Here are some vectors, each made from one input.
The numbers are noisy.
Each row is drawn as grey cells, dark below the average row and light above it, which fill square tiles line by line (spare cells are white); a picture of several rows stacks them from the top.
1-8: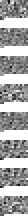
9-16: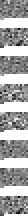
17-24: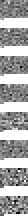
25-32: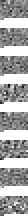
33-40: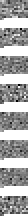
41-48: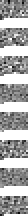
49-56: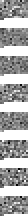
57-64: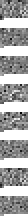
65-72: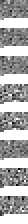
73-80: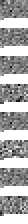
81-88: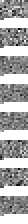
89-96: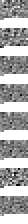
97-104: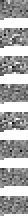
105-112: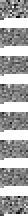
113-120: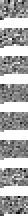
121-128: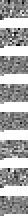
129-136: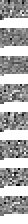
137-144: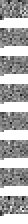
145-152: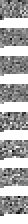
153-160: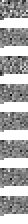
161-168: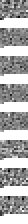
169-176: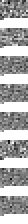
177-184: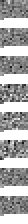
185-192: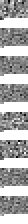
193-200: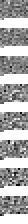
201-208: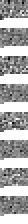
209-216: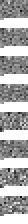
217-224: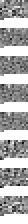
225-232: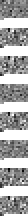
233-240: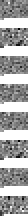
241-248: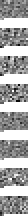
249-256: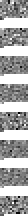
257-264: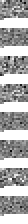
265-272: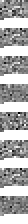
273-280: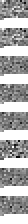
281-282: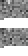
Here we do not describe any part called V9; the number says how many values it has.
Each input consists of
either a point on an 8-point circle and a point on a 12-point line, or a point on a 10-point line, or a value of V9.
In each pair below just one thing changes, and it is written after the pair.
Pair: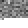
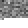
the place on the 8-point circle
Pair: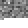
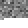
the place on the 8-point circle
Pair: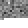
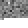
the place on the 8-point circle
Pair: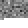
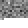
the place on the 8-point circle
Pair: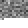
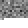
the place on the 12-point line
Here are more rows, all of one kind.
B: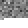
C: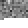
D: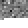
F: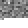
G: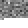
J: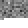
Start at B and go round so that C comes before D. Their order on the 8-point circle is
B, G, C, F, D, J.
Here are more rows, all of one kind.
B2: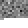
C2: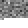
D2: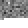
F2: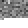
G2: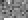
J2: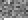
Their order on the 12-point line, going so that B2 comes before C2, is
B2, D2, C2, F2, J2, G2.
